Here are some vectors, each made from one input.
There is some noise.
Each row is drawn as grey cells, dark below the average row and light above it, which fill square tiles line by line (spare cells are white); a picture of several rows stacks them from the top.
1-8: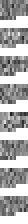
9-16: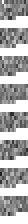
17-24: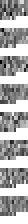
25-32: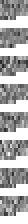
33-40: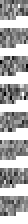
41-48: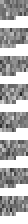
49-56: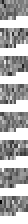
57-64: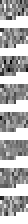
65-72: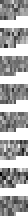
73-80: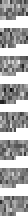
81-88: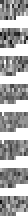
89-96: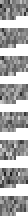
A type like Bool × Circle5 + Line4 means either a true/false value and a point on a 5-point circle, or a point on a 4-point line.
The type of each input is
(Circle5 + Line5) × (Tree7 + Unit).
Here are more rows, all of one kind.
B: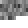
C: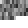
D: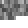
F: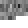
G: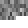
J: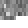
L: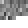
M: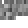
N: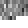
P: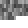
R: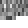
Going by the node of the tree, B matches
F and L.
